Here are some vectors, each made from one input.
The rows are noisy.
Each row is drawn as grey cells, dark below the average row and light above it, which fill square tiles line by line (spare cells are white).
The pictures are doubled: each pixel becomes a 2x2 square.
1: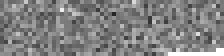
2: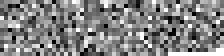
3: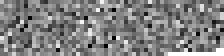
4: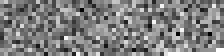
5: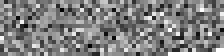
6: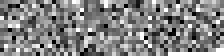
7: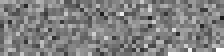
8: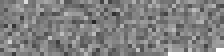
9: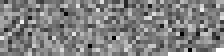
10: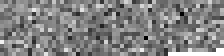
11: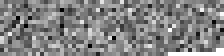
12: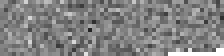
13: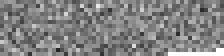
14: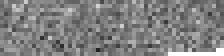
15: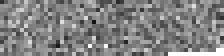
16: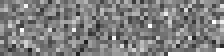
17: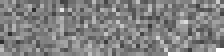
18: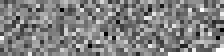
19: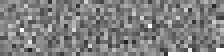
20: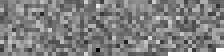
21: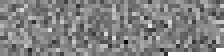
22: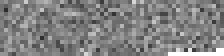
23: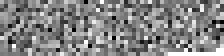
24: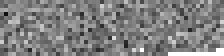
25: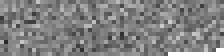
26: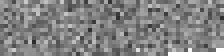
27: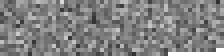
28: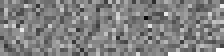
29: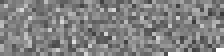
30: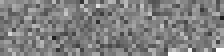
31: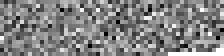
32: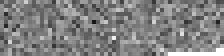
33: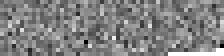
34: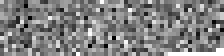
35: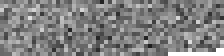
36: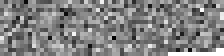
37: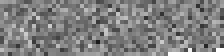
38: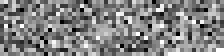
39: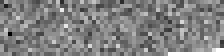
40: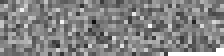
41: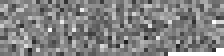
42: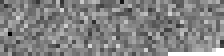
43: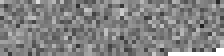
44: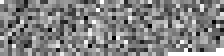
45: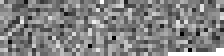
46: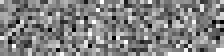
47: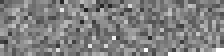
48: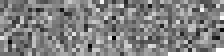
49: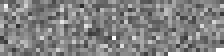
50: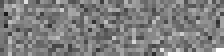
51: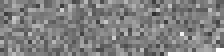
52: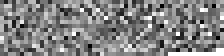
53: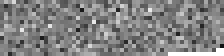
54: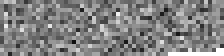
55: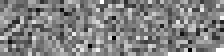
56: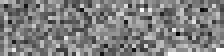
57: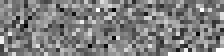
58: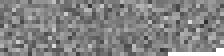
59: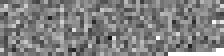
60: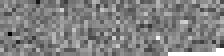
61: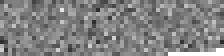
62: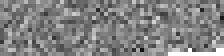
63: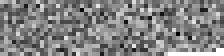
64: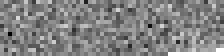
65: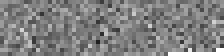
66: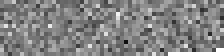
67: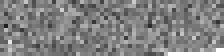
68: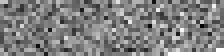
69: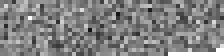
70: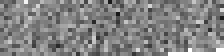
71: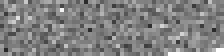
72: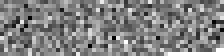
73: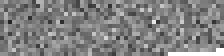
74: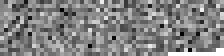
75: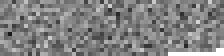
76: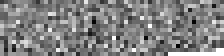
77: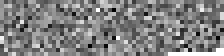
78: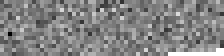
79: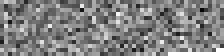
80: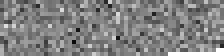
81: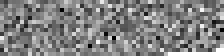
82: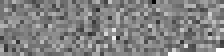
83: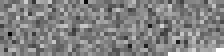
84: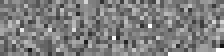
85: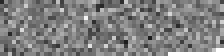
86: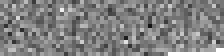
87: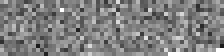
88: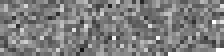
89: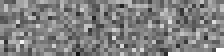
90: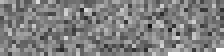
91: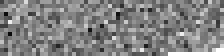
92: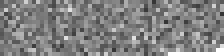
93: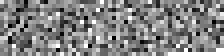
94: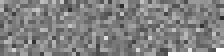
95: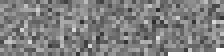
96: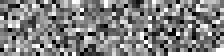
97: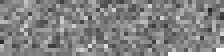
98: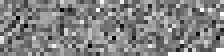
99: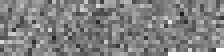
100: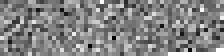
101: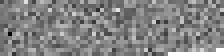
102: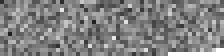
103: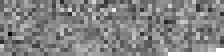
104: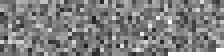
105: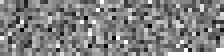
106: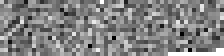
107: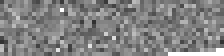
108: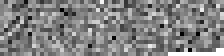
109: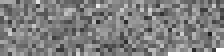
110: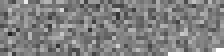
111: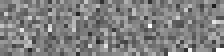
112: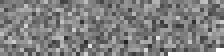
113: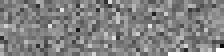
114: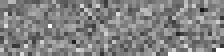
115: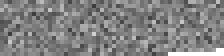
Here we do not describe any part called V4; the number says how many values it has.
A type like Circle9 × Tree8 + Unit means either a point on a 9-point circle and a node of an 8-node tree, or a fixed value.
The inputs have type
List2((Circle6 + V4) × Line5).
